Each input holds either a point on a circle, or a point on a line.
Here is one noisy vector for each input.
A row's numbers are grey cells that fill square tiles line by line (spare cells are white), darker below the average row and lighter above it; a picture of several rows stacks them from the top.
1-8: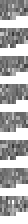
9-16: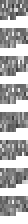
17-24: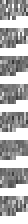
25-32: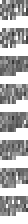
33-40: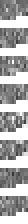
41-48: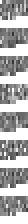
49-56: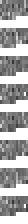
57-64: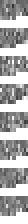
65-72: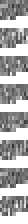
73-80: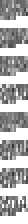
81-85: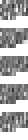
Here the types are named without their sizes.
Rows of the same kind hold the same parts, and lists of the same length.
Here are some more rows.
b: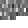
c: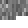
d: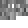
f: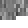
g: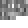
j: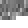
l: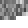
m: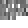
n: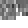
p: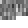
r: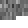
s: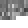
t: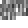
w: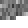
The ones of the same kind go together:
b, c, f, l, r, w
d, g, j, m, n, p, s, t

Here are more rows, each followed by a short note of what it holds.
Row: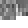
a point on a line
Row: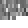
a point on a line
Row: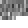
a point on a line
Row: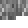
a point on a circle
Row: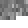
a point on a line
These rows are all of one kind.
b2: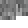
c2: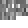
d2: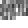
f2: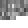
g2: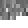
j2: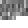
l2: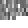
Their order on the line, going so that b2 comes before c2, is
f2, j2, d2, b2, c2, g2, l2.
